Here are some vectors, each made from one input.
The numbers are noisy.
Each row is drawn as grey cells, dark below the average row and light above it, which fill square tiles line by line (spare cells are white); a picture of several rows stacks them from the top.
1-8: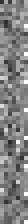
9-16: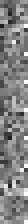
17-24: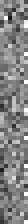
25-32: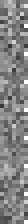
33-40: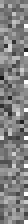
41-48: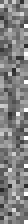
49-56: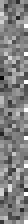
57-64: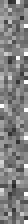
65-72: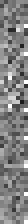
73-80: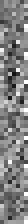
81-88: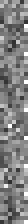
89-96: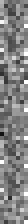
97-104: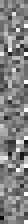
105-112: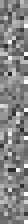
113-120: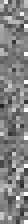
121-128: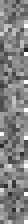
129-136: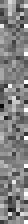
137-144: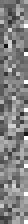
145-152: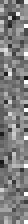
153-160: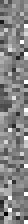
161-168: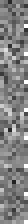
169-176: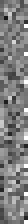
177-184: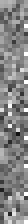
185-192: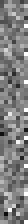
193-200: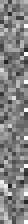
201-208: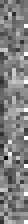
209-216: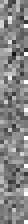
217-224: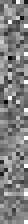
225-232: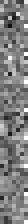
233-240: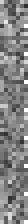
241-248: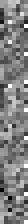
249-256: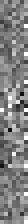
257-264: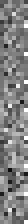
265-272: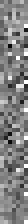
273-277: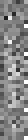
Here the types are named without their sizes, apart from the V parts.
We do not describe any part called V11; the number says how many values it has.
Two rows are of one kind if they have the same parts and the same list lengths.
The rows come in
3 kinds.
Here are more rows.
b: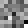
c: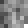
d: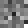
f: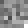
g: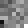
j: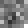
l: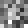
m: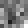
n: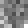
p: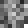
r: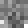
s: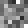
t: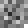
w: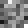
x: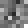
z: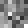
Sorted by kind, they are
b, d, j, m, n, r, x, z
c, f, g, p, t, w
l, s

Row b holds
a point on a line, a node of a tree and a true/false value.
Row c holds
a point on a line, a true/false value and a value of V11.
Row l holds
a point on a circle.
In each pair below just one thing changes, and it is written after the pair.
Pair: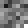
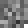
the node of the tree
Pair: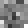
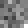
the true/false value
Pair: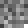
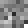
the true/false value
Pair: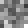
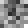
the place on the line
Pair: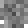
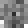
the place on the line
